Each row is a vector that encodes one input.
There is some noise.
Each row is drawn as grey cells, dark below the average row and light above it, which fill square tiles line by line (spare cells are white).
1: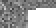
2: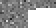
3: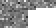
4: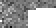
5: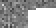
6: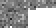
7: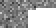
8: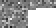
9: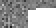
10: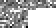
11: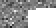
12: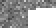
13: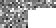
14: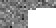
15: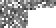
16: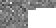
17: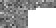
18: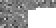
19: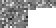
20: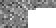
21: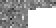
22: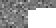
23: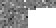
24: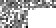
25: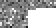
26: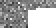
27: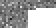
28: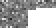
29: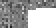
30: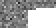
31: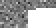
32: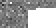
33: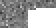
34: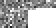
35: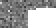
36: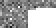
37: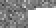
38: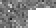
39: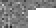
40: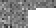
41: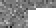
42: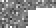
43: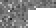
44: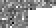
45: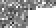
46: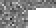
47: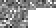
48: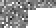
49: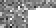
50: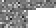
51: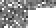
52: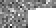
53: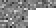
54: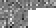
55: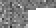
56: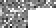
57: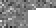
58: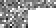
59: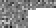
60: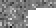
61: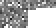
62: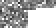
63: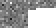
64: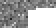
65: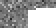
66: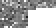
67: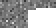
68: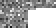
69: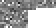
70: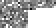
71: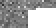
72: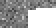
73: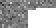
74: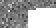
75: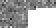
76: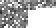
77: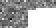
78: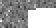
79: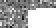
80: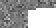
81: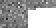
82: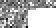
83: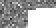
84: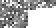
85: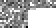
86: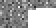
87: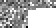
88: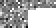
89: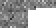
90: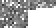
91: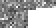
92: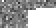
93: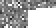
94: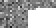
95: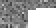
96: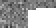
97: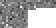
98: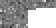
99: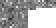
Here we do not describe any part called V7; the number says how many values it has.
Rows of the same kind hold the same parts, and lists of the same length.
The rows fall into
2 kinds.
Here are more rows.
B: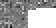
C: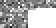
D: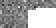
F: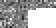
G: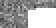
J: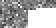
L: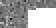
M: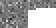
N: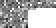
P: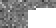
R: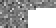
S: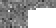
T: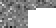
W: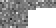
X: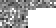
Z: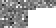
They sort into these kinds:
B, F, J, L, M, P, S, T, X
C, D, G, N, R, W, Z

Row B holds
one of 8 labels and a value of V7.
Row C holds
one of 8 labels and a node of a 9-node tree.
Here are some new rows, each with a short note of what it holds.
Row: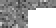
one of 8 labels and a value of V7
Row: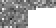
one of 8 labels and a node of a 9-node tree
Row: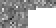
one of 8 labels and a node of a 9-node tree
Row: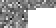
one of 8 labels and a value of V7
